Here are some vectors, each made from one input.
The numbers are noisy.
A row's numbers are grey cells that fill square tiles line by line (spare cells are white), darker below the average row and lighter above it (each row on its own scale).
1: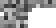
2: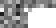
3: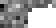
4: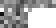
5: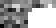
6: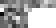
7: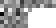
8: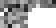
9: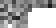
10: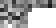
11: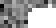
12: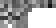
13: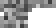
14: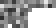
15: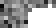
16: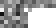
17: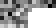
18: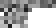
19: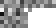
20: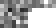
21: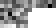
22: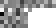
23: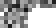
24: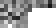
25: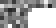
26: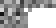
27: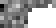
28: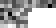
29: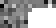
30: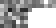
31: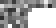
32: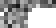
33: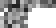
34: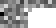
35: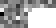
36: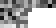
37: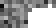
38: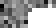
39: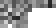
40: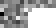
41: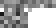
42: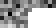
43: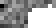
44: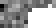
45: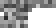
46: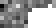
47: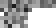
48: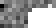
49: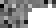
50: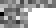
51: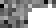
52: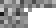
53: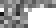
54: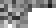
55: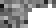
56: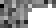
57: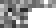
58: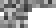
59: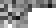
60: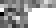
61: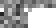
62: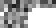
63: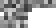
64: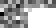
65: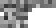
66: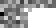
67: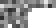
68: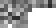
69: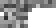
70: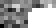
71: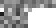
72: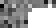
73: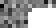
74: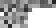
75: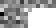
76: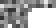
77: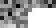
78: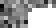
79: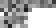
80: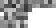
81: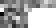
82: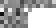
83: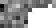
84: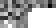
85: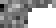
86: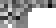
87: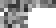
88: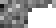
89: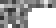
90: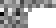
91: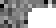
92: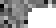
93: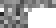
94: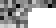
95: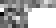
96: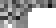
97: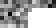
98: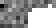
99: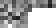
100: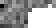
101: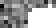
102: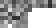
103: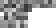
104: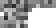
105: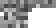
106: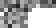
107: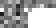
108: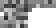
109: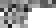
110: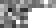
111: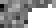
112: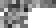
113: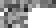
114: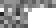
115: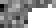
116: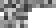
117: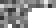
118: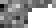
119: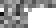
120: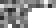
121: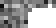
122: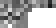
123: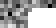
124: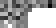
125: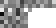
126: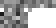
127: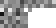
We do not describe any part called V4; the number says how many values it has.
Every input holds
a value of V4, together with a list of up to two items, each a point on a 5-point line and a true/false value.
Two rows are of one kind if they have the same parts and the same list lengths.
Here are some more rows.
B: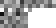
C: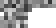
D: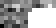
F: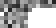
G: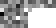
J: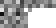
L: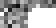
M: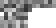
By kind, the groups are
B, C, J, M
D
F, G, L

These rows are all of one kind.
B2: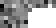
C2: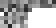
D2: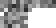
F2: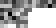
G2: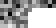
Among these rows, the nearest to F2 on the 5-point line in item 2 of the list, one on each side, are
C2 and G2.
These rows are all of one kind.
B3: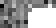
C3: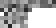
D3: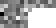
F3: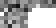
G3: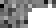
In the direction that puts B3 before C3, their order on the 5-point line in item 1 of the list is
D3, B3, G3, C3, F3.
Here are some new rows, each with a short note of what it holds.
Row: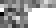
a value of V4, together with the empty list
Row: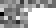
a value of V4, together with a list of two items
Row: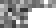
a value of V4, together with the empty list
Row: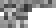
a value of V4, together with a list of one item
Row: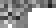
a value of V4, together with a list of one item
